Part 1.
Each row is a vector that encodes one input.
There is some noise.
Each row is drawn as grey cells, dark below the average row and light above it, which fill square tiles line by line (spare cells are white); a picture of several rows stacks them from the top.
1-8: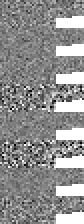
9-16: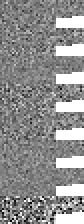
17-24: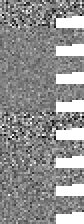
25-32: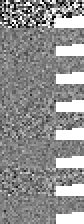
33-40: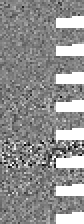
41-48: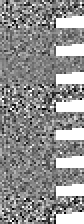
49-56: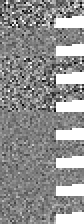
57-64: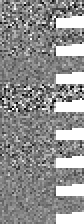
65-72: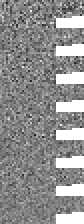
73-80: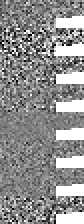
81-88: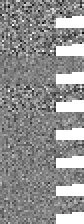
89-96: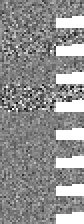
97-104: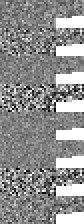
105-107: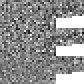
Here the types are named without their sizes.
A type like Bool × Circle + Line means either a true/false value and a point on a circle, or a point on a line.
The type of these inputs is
Line × List(Circle).
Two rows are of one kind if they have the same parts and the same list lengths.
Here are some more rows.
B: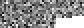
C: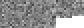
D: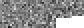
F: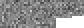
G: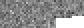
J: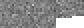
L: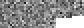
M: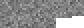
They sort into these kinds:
B, C, F, L, M
D
G, J

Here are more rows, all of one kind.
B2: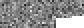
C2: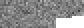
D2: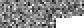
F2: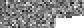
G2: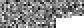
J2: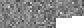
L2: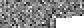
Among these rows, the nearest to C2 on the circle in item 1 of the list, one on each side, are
F2 and G2.
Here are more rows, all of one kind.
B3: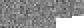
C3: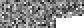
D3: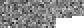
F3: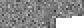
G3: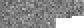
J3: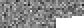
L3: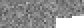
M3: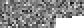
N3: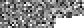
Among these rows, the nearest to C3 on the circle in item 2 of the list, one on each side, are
D3 and N3.
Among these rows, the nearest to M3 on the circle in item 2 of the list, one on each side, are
D3 and F3.
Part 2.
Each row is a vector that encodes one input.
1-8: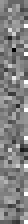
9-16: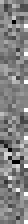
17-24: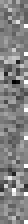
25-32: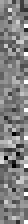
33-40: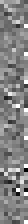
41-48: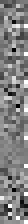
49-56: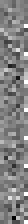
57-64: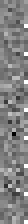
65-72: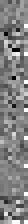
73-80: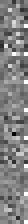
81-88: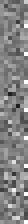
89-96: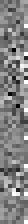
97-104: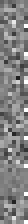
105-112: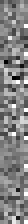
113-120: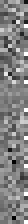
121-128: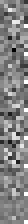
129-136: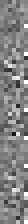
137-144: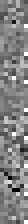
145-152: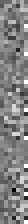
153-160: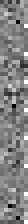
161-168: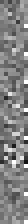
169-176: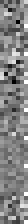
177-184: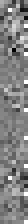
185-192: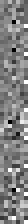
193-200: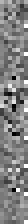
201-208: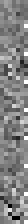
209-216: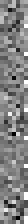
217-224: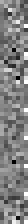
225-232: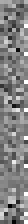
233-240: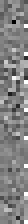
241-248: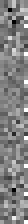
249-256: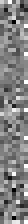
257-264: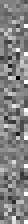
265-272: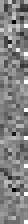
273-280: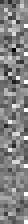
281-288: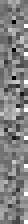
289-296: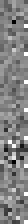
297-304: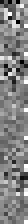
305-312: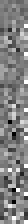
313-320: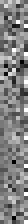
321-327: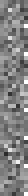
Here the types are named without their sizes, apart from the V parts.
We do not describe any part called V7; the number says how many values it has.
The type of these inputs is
Bool × Circle × V7.
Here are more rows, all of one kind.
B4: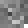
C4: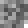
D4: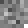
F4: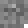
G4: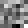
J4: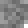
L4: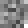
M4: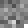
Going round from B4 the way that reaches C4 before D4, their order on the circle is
B4, C4, J4, G4, M4, L4, D4, F4.
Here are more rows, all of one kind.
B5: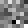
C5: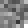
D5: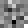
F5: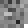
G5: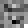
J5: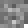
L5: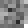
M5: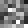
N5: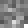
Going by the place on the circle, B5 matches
F5 and J5.
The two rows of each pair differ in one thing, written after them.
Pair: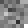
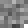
the place on the circle
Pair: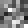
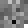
the true/false value
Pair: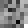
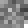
the place on the circle
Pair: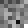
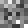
the place on the circle
